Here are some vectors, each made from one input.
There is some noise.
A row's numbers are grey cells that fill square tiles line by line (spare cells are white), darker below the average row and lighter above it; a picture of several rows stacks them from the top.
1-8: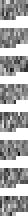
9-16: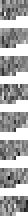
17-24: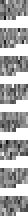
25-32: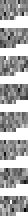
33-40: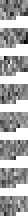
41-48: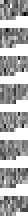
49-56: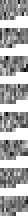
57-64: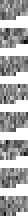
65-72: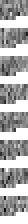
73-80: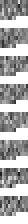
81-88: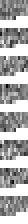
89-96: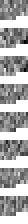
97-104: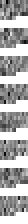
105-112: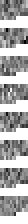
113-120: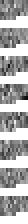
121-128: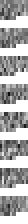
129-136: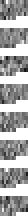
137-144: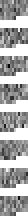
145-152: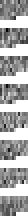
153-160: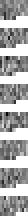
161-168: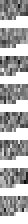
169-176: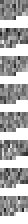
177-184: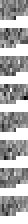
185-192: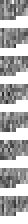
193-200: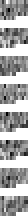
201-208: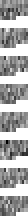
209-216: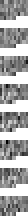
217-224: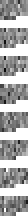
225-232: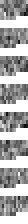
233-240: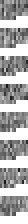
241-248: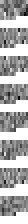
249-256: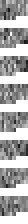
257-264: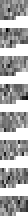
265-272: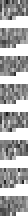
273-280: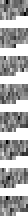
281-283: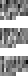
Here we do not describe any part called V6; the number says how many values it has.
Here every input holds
a point on a 9-point line, together with either a point on a 4-point line and three true/false values, or a list of up to three values of V6.
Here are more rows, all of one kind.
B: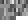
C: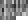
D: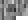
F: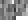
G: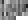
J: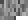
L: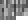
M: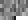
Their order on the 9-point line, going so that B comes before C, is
G, D, F, M, J, B, L, C.
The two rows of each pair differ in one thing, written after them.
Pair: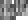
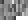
the place on the 9-point line
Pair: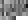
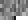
the place on the 9-point line
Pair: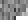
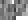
the value of V6 in item 1 of the list
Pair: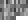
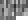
the value of V6 in item 1 of the list
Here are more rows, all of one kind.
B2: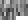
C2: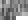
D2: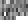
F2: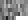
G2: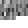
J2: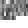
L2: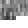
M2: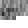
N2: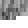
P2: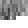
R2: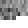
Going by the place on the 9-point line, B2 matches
D2, G2 and J2.
